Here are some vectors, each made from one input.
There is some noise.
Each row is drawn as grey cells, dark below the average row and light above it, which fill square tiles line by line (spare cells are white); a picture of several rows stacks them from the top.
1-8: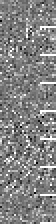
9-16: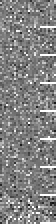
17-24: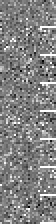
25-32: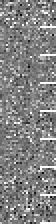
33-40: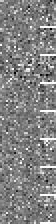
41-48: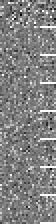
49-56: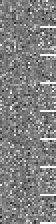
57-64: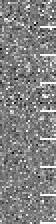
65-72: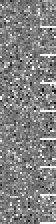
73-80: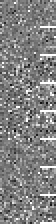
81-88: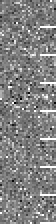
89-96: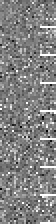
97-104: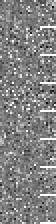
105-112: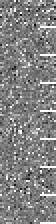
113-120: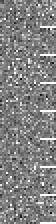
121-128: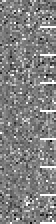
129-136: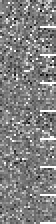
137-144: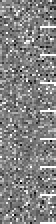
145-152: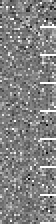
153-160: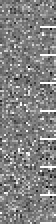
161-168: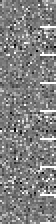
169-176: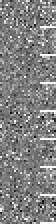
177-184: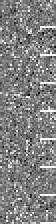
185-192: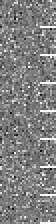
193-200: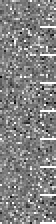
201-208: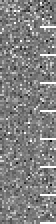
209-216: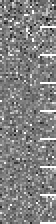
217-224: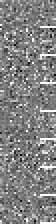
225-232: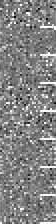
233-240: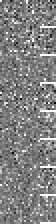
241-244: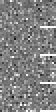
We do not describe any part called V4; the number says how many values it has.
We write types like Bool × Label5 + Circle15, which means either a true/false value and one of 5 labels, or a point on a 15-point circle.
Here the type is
Bool × Bool × Bool × ((Line6 + Tree10) × V4 + Line10).
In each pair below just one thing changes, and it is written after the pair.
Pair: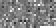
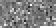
one of the three true/false values
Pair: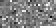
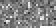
the place on the 6-point line
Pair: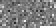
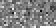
the place on the 6-point line
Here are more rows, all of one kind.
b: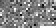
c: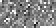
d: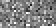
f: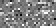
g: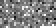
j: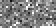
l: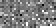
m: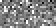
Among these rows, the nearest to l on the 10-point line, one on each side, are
b and f.
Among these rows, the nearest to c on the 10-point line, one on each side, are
f and j.
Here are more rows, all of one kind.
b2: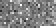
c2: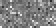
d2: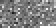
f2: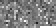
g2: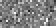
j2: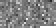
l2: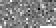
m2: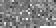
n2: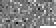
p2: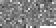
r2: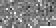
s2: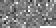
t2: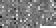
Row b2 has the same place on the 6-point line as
c2, n2 and r2.
